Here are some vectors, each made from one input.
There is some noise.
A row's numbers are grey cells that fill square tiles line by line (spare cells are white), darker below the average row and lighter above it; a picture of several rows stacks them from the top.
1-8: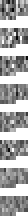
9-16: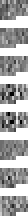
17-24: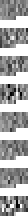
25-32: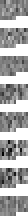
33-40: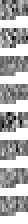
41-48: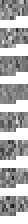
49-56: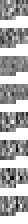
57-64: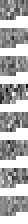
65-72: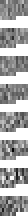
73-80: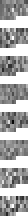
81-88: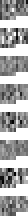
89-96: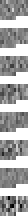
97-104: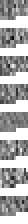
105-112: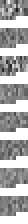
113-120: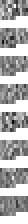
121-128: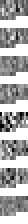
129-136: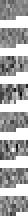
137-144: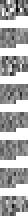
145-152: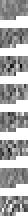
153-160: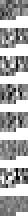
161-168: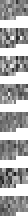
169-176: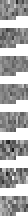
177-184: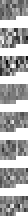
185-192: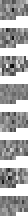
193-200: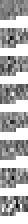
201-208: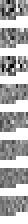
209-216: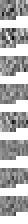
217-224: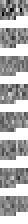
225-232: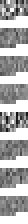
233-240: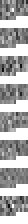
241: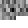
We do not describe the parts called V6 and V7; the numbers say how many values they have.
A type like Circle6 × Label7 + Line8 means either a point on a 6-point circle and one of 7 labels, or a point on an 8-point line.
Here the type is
Bool × Bool × Bool + List3(Line5) × V6 × V7.
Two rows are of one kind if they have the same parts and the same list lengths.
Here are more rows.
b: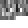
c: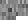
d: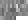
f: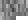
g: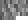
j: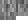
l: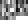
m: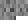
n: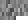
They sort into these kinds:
b, g
c
d, j, l, m
f
n

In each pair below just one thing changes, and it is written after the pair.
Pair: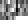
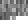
the value of V7
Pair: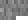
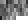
the value of V6
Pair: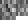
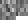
the place on the 5-point line in item 1 of the list
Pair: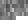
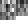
the value of V6
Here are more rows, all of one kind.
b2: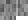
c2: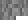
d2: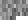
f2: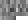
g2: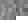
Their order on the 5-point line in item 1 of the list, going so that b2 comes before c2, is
b2, d2, c2, f2, g2.
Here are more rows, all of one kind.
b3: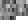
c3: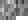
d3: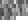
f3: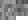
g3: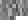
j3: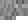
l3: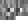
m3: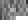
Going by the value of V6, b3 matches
c3 and d3.
